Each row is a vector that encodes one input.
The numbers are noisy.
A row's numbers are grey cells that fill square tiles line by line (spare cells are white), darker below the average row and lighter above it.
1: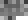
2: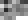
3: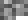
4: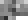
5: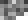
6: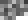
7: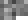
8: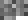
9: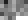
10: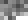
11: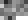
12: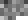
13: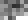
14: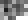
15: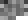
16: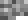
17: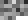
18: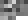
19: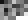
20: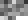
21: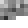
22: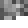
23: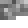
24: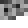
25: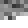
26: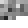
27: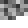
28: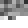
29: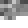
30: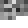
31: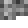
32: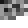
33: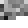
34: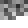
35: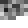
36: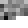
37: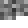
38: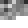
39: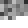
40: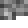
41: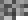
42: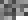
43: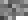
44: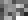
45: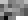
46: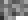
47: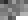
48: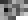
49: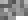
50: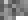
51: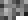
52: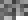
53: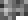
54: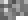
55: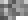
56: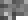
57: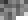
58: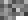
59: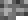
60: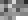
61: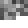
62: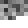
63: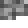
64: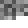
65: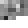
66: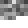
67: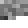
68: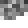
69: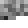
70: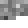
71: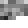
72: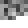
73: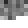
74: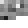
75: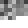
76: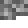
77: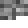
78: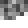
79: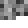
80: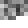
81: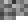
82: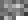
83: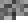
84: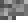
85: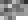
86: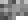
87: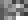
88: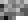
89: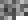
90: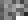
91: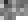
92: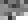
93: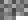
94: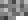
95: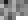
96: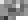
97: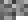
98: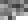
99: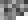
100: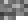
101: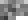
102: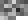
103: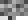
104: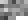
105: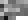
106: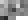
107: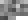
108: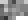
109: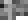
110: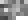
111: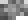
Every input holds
either a point on a 9-point circle, or a node of an 11-node tree.
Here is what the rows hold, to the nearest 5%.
About 40% of them hold a point on a 9-point circle. The rest hold a node of an 11-node tree.
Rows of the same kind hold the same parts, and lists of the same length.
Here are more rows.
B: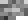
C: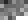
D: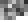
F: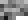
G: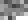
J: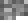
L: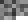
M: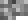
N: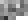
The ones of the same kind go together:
B, F, J, L, M, N
C, D, G

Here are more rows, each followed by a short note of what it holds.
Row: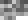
a point on a 9-point circle
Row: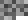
a node of an 11-node tree
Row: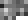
a node of an 11-node tree
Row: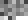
a point on a 9-point circle
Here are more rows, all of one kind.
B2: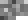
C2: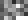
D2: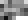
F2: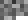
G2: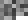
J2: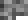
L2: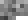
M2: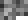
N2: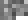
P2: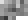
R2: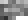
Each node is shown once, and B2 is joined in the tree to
L2, N2 and R2.
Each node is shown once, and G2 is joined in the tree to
F2.
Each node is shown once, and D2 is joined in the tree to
R2.
